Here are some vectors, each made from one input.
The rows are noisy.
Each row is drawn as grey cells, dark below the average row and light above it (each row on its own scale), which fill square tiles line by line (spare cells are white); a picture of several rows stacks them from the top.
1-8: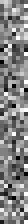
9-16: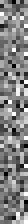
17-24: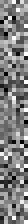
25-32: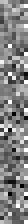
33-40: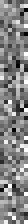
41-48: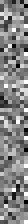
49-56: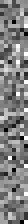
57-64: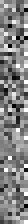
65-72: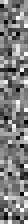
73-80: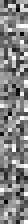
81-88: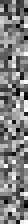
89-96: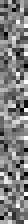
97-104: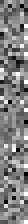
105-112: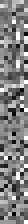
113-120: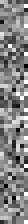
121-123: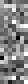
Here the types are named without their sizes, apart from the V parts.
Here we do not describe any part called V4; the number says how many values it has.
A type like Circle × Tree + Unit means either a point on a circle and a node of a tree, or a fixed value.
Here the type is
Tree × (Tree + V4).
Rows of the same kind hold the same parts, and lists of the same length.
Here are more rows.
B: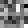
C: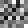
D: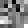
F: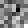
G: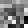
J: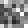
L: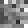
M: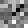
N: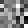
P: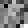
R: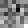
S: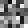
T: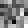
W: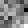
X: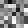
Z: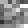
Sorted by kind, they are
B, C, G, J, L, M, N
D, F, P, R, S, T, W, X, Z

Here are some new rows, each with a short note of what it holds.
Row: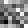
a node of each of two trees
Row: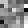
a node of a tree and a value of V4
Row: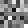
a node of each of two trees
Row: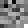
a node of a tree and a value of V4
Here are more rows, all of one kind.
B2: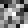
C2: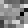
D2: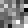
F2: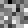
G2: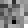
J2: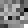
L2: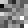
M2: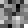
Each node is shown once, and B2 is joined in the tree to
J2.
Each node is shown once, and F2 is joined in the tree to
M2.
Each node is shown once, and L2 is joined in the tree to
C2 and G2.
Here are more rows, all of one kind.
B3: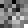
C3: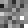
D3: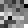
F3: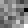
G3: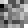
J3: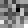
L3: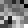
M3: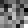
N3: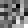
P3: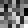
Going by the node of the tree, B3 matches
M3, N3 and P3.
